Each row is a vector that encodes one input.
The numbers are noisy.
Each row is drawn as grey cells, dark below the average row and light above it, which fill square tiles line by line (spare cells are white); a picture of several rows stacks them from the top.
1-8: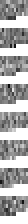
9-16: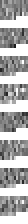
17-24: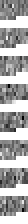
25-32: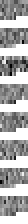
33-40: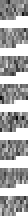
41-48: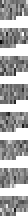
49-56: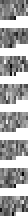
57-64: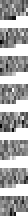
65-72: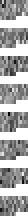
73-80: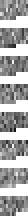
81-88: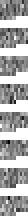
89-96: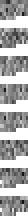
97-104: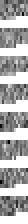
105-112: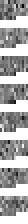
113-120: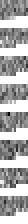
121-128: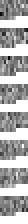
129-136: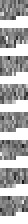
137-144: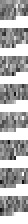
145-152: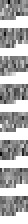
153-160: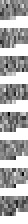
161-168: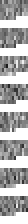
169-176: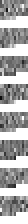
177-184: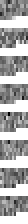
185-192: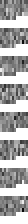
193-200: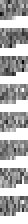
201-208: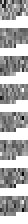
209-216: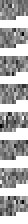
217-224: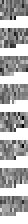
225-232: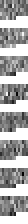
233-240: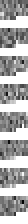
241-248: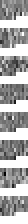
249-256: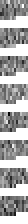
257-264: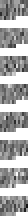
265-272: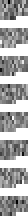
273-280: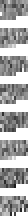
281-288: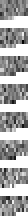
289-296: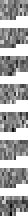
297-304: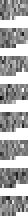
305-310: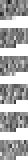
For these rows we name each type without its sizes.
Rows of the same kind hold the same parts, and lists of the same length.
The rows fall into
2 kinds.
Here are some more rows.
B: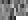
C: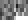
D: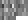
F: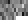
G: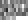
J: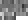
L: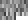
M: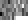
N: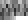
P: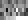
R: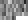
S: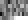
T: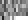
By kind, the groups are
B, C, D, J, L, R
F, G, M, N, P, S, T

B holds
a label and a point on a line.
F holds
a point on each of two lines and a true/false value.
